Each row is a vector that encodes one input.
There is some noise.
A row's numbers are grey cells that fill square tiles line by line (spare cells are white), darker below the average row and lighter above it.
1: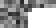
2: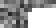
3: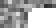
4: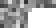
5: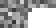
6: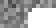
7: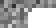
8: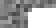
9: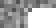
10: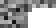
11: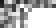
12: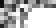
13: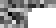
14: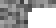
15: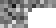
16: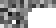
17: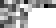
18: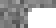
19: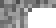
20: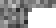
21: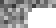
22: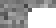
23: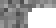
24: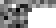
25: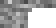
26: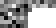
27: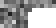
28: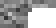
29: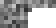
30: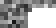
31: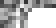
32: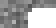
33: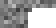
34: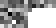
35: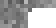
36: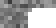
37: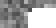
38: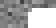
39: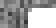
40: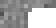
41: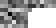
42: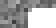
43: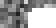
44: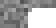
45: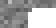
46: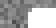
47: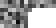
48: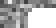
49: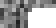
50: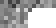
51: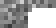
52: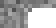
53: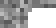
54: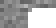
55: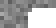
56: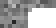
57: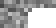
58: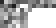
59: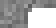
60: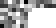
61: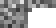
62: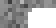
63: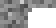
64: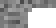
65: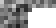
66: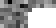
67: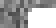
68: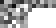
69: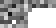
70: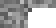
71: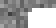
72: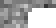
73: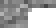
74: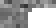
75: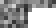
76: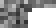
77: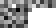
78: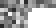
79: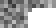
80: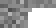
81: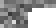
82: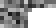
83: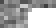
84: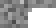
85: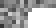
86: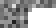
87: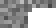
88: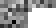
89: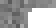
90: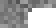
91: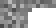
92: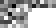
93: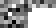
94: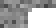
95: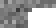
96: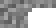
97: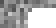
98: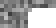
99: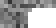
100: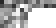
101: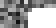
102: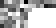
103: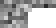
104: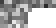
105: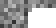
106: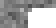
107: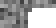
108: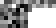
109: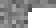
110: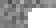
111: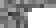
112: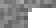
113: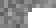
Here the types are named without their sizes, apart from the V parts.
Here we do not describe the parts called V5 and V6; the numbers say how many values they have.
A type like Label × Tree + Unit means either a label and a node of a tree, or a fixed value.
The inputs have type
(Bool × Bool × Bool + Unit) × Line × V5 × V6.
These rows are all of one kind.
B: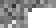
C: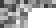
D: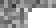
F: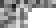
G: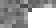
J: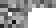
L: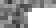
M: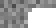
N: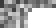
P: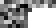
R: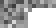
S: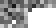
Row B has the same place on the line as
M, P and R.
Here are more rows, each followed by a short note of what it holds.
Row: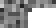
a point on a line, three true/false values, a value of V5 and a value of V6
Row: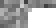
a point on a line, three true/false values, a value of V5 and a value of V6
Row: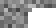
a point on a line, three true/false values, a value of V5 and a value of V6
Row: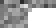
a point on a line, three true/false values, a value of V5 and a value of V6
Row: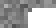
a point on a line, a value of V5 and a value of V6
